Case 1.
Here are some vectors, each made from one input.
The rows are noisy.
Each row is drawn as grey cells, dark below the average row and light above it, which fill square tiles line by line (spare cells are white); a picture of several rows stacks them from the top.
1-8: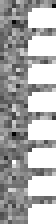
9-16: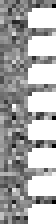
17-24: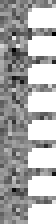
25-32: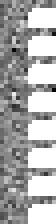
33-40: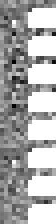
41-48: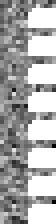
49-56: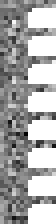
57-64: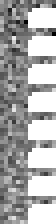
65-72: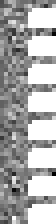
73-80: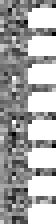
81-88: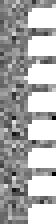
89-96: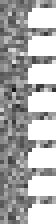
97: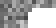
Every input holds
a node of a 12-node tree and a true/false value.
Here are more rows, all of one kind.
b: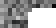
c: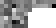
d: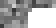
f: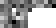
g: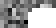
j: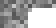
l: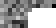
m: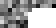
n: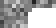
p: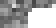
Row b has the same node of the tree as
d, l and p.
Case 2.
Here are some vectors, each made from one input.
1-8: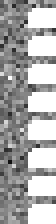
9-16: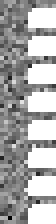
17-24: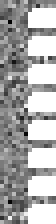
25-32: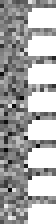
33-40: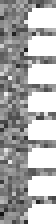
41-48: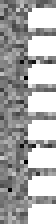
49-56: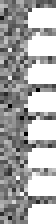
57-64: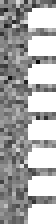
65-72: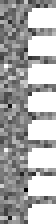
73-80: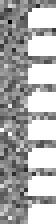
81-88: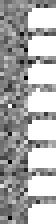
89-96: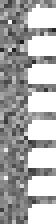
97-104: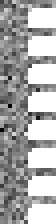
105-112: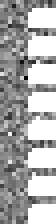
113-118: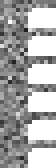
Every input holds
a node of a 15-node tree and a true/false value.
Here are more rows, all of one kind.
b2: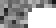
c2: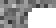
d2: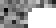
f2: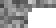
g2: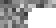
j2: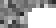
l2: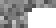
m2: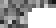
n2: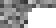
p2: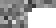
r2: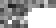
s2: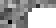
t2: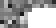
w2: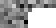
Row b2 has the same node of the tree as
d2, j2, m2 and t2.
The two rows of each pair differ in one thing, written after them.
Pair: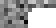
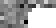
the true/false value
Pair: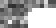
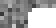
the node of the tree
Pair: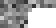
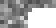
the node of the tree
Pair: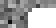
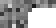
the true/false value
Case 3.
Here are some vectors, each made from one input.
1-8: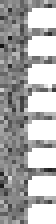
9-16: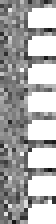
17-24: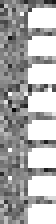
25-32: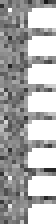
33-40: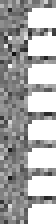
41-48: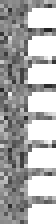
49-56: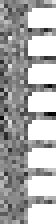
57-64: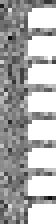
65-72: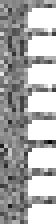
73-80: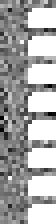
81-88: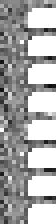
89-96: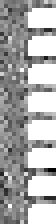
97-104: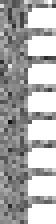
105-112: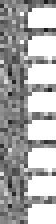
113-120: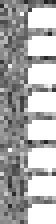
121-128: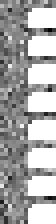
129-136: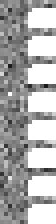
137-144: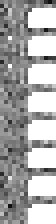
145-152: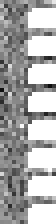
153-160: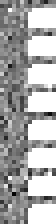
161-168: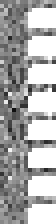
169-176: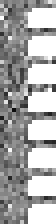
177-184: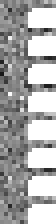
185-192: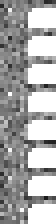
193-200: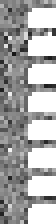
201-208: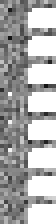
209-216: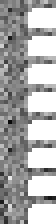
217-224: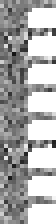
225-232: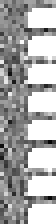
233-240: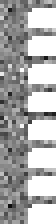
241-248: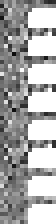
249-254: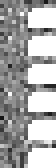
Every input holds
a true/false value, together with either a fixed value, or a node of a 12-node tree.
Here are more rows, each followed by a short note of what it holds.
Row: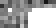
a node of a 12-node tree and a true/false value
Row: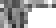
a true/false value
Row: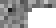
a node of a 12-node tree and a true/false value
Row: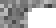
a node of a 12-node tree and a true/false value
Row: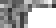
a true/false value
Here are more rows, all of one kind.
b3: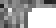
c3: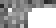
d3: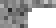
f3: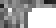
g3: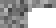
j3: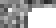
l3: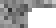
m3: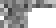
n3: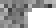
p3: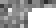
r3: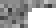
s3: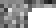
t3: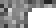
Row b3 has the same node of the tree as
f3 and g3.
